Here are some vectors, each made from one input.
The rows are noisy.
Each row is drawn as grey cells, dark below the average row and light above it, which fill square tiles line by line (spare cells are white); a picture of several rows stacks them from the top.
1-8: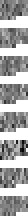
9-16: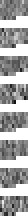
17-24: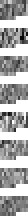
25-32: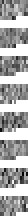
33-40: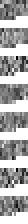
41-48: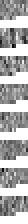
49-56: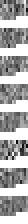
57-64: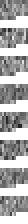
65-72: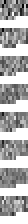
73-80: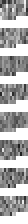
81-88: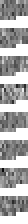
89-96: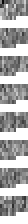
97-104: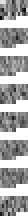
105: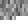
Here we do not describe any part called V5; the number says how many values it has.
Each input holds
a list of up to two items, each a true/false value and a value of V5.
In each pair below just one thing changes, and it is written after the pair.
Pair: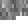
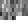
the value of V5 in item 2 of the list
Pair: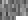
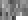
the value of V5 in item 1 of the list
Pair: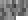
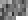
the true/false value in item 2 of the list
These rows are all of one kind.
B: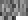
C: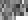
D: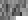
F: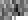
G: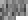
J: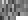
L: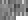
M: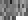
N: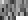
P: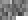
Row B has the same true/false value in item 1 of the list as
J, L, M and N.
